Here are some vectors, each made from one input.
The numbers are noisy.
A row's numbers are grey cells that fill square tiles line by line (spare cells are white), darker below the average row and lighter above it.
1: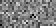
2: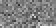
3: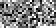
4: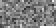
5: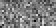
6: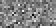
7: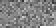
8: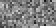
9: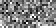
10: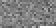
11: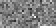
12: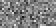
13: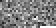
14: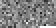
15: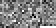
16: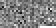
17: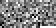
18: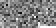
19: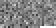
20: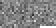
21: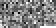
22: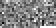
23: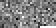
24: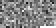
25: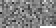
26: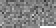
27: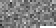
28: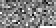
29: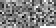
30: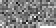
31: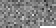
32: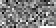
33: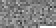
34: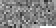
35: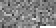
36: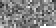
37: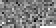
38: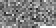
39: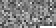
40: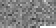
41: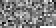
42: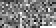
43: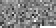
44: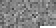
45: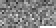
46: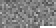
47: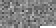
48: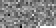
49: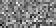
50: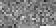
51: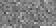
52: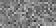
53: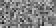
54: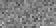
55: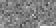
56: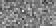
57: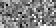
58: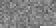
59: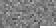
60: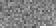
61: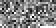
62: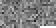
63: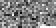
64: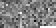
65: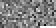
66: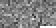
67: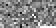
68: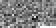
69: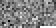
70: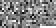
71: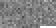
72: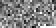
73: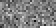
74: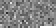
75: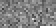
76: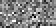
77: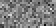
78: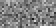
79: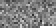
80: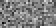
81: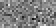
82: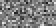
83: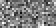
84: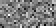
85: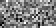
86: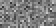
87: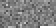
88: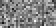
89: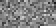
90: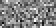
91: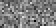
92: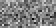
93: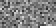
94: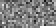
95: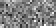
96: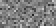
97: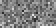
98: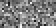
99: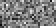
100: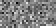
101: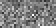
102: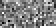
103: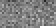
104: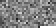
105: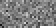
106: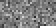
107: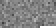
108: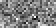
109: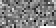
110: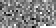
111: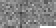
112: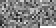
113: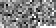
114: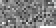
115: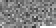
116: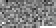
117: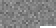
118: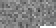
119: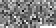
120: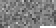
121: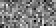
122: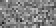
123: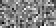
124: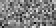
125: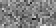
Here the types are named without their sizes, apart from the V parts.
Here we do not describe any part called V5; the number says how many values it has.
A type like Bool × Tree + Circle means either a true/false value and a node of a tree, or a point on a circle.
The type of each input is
Bool × Bool × Bool × Line × (Line + V5) + Label.
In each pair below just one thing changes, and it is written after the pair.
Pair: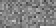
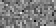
the place on the line
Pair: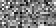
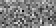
one of the three true/false values
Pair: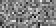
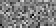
the value of V5
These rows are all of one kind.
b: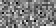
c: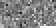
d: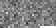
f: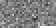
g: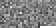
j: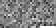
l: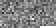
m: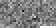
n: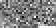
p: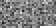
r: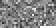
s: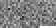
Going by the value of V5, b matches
f, m, p and r.
